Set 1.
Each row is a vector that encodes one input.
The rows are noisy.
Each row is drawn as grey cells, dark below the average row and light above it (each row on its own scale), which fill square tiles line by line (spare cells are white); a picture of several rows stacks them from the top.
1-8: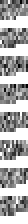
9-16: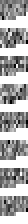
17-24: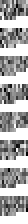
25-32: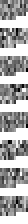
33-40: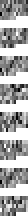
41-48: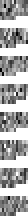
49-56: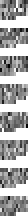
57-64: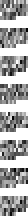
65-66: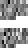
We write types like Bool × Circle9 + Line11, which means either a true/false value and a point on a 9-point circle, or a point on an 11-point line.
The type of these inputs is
Label5.
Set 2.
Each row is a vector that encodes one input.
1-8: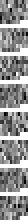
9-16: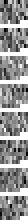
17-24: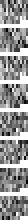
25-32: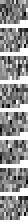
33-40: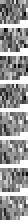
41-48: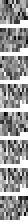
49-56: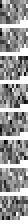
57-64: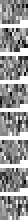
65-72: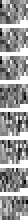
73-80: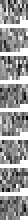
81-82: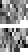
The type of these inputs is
Circle14.
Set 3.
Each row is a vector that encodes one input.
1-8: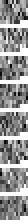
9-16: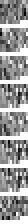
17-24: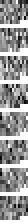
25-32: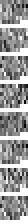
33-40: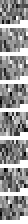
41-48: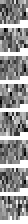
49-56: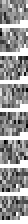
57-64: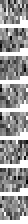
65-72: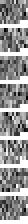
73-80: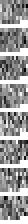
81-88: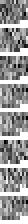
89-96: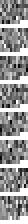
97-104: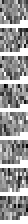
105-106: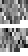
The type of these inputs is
Circle14.
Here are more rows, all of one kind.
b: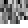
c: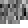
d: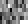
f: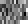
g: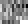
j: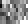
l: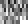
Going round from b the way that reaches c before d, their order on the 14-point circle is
b, f, c, j, d, g, l.
